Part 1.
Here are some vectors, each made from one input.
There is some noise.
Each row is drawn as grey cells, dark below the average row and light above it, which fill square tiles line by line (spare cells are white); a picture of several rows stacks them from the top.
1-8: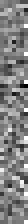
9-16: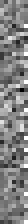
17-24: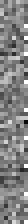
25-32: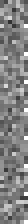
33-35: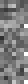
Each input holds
a node of an 8-node tree.
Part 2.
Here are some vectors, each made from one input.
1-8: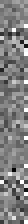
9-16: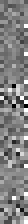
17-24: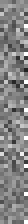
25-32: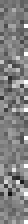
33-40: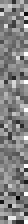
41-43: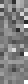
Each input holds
three true/false values.
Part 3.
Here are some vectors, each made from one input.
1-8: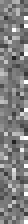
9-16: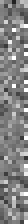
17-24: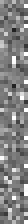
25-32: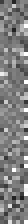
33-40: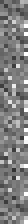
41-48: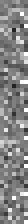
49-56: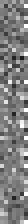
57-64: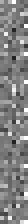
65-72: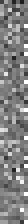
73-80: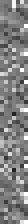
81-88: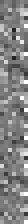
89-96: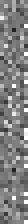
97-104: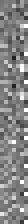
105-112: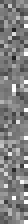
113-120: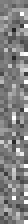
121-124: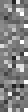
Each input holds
either a fixed value, or five true/false values.
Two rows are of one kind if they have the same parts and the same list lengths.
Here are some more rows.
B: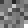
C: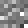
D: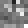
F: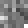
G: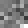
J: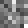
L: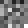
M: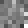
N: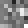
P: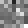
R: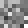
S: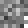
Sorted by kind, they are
B, C, D, F, G, J, M, N, P, R, S
L

